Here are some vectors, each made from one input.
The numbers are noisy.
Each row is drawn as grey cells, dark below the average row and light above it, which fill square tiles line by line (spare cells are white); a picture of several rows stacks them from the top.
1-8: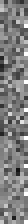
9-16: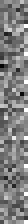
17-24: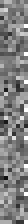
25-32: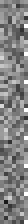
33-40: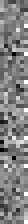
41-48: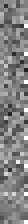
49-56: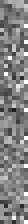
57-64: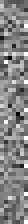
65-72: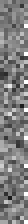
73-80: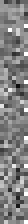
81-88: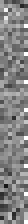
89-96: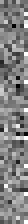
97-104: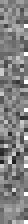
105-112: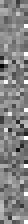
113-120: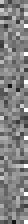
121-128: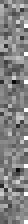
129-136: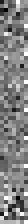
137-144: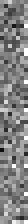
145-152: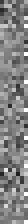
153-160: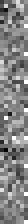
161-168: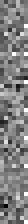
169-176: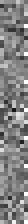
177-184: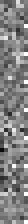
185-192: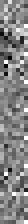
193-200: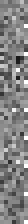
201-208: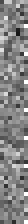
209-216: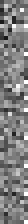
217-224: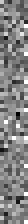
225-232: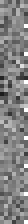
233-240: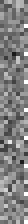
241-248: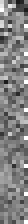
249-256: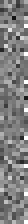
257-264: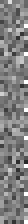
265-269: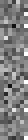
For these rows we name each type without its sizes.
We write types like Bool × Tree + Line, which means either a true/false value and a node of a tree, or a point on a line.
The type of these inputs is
(Bool × Bool × Bool × Bool × Label + Unit) × Line.
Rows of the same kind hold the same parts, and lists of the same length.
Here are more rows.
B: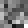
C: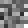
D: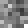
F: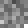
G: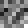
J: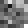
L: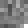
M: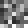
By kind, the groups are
B, C, D, F, J, L
G, M

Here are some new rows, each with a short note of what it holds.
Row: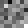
a point on a line
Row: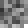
a point on a line
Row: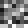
a point on a line
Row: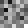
a point on a line
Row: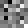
a point on a line
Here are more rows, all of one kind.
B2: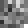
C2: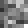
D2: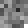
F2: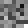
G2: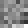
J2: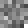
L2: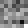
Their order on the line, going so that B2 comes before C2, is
F2, D2, J2, B2, G2, C2, L2.
